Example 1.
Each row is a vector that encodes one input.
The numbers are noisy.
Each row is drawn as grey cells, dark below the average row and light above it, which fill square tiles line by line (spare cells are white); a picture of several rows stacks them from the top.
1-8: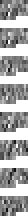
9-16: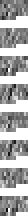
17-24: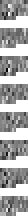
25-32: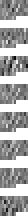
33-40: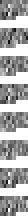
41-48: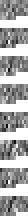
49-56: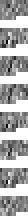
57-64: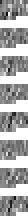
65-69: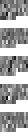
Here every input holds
either a point on a 5-point line, or a point on a 6-point line.
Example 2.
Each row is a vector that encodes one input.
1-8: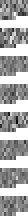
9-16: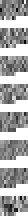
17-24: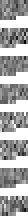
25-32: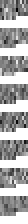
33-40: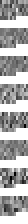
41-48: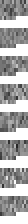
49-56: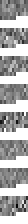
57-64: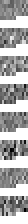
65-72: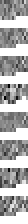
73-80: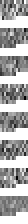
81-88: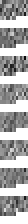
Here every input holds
either a point on a 3-point line and a point on a 5-point line, or a point on an 11-point line.
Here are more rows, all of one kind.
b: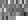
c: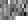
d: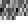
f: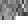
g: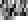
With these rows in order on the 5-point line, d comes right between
b and f.
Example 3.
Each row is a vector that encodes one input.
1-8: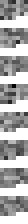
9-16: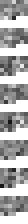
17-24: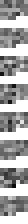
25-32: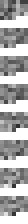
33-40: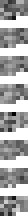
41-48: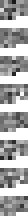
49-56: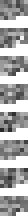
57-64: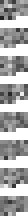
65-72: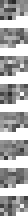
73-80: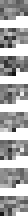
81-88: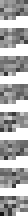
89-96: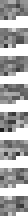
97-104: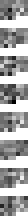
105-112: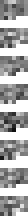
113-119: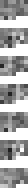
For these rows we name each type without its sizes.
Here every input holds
either a point on a circle, or a fixed value, or a point on each of two lines.
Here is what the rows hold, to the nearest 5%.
About 35% of them hold a point on a circle. About 5% of them hold a fixed value. The rest hold a point on each of two lines.
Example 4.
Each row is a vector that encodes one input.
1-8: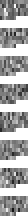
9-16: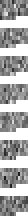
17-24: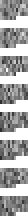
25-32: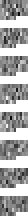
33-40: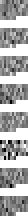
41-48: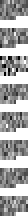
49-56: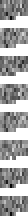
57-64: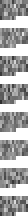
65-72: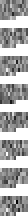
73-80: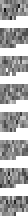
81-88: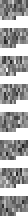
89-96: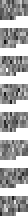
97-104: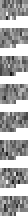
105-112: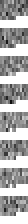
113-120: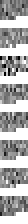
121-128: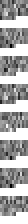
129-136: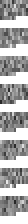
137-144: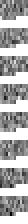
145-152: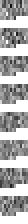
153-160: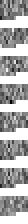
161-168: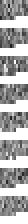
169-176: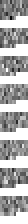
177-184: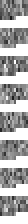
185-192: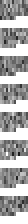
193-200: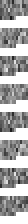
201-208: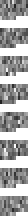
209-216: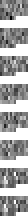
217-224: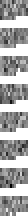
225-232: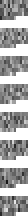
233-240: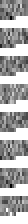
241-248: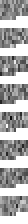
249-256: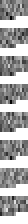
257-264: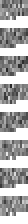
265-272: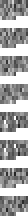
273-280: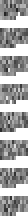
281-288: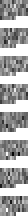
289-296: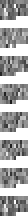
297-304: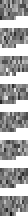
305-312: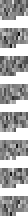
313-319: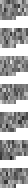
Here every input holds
a list of up to two points on an 11-point line.
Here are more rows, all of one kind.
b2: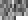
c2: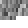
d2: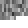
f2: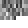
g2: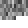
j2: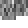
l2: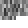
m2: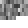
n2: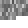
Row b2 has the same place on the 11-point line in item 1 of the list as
g2 and j2.
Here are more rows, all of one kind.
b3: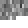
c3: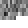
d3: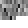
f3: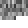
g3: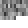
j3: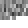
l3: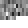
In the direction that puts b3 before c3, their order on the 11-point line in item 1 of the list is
l3, j3, b3, d3, c3, g3, f3.
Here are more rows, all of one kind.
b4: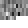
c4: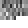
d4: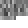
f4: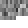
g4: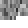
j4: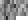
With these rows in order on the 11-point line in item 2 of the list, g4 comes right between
c4 and j4.
